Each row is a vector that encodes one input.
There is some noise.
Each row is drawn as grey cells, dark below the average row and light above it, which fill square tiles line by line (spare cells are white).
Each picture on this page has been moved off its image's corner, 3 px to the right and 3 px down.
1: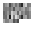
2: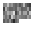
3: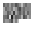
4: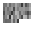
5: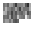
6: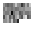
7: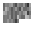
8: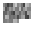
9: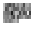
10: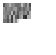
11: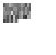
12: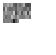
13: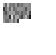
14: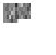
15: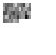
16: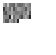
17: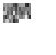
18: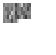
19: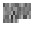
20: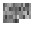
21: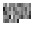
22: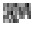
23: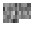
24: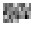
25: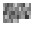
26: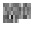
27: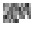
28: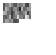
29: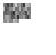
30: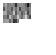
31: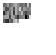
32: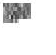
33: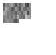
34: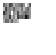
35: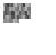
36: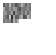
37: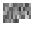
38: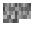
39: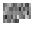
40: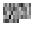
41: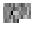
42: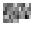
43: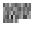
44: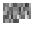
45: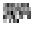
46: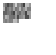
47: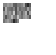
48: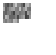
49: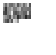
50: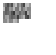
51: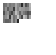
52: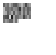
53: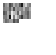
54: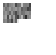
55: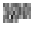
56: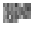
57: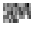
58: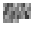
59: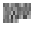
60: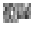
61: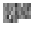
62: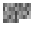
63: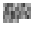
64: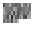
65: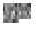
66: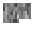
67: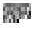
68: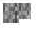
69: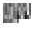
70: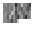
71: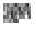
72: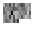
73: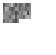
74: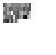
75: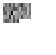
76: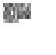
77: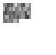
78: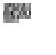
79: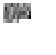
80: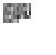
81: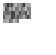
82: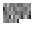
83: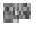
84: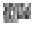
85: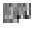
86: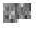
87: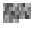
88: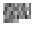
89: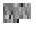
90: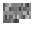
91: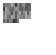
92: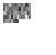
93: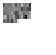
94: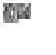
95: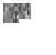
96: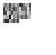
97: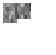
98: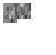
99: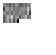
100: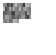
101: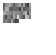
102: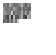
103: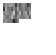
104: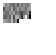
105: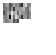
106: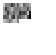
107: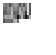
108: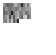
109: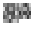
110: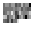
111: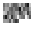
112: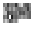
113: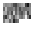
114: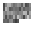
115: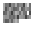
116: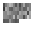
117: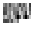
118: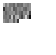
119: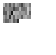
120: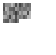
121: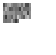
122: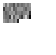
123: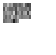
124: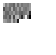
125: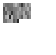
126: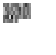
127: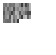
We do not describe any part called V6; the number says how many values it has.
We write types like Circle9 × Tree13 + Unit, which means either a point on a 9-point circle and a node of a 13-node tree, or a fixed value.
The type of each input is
Bool × (Line7 + V6).
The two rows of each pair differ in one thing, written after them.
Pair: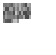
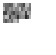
the value of V6
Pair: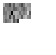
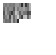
the value of V6
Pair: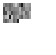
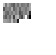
the value of V6
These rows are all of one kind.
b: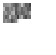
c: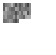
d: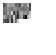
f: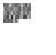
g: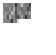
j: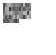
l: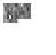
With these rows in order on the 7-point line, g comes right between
b and l.
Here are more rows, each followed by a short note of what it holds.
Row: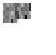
a point on a 7-point line and a true/false value
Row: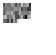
a point on a 7-point line and a true/false value
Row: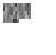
a point on a 7-point line and a true/false value
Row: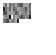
a true/false value and a value of V6
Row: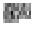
a true/false value and a value of V6
